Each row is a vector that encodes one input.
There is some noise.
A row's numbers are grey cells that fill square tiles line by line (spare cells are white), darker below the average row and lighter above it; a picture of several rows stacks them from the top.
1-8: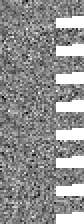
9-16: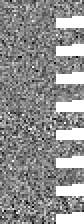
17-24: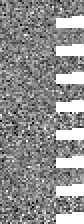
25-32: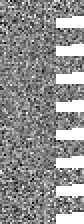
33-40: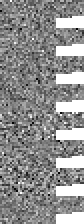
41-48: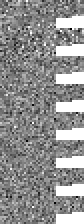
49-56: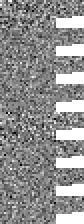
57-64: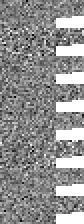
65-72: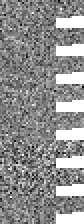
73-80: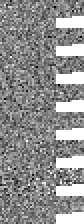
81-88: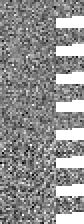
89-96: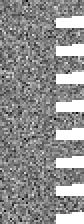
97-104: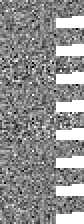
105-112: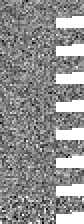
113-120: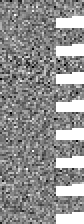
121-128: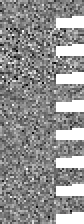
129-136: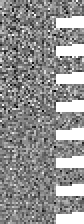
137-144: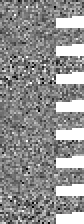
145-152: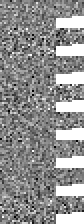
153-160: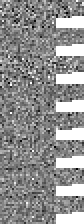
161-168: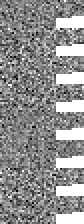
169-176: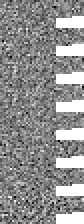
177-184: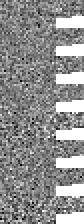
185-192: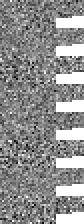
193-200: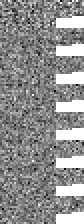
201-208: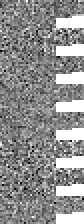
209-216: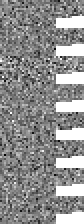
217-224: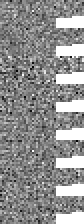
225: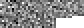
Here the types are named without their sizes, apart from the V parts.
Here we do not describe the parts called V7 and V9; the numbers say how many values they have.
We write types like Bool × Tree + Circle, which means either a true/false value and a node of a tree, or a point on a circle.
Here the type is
(Bool × Bool × Bool × Bool × Label + Line × V9) × V7.
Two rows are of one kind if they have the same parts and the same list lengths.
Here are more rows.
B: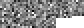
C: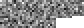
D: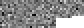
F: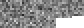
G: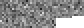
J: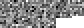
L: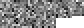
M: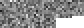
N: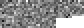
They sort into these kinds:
B, C, J, L
D, F, G, M, N

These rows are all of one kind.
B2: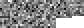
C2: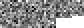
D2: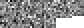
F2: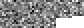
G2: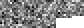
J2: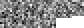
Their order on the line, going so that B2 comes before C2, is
B2, F2, G2, C2, D2, J2.
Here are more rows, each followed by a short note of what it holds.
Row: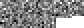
a point on a line, a value of V7 and a value of V9
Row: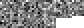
a point on a line, a value of V7 and a value of V9
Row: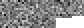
a label, four true/false values and a value of V7
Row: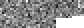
a label, four true/false values and a value of V7
